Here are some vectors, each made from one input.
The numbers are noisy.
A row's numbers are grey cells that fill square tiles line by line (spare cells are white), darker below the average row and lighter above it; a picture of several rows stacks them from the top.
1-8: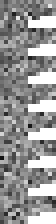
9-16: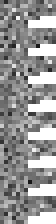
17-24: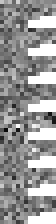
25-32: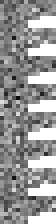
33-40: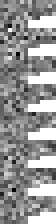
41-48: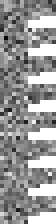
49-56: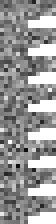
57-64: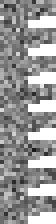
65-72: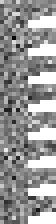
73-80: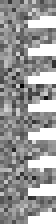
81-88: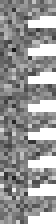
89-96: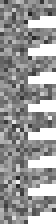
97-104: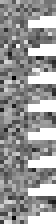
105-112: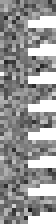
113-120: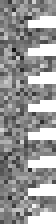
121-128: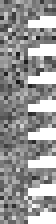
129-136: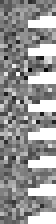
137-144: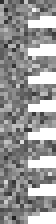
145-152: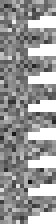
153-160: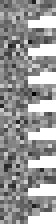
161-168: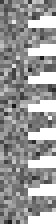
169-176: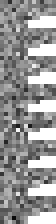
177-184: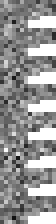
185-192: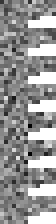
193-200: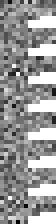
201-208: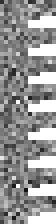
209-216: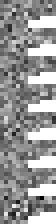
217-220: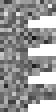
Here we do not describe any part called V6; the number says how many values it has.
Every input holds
either a node of a 7-node tree and a value of V6, or three true/false values, or a list of up to two points on a 4-point line.
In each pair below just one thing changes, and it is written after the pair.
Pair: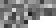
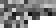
the node of the tree
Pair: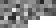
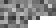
the value of V6
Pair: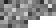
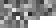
the value of V6
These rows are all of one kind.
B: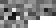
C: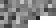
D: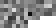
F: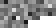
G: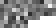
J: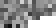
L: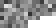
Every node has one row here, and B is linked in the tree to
C.
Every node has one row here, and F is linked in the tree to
D.
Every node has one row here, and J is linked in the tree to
G and L.
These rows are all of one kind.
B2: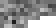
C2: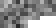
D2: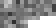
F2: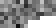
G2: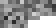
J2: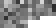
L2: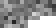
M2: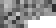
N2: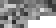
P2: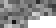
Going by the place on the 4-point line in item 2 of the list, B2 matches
G2, L2 and P2.
